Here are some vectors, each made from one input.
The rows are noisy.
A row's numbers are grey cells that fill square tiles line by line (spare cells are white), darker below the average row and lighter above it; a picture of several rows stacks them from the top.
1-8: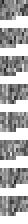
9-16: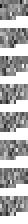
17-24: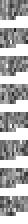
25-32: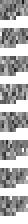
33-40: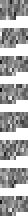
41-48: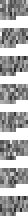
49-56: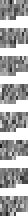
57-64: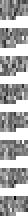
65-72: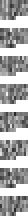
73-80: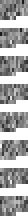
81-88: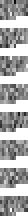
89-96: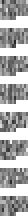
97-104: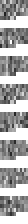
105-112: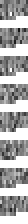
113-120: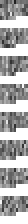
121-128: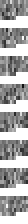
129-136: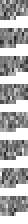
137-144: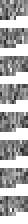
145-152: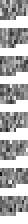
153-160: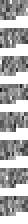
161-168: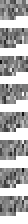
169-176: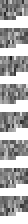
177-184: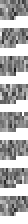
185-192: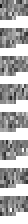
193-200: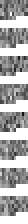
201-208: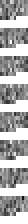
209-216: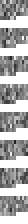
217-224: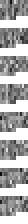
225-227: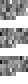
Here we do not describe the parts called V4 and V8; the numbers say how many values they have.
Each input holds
either a point on a 9-point line, or a value of V4 and a value of V8, or a list of up to three points on a 6-point line.
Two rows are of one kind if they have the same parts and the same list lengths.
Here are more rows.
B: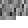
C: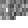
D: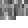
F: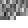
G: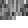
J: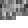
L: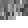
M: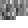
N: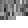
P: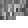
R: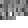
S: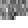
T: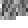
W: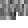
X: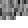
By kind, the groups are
B, D
C, S, X
F, M
G, J, L, N, P, R
T
W

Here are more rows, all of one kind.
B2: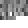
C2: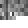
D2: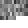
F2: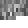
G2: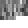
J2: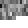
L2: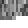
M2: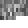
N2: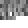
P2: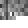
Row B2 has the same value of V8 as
F2, G2, M2 and N2.
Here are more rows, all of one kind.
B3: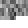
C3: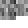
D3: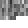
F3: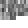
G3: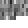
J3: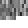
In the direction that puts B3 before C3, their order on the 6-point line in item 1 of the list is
B3, C3, F3, D3, G3, J3.
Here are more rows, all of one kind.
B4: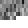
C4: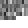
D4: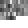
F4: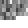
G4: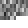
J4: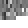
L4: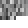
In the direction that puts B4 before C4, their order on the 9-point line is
L4, G4, B4, C4, J4, F4, D4.
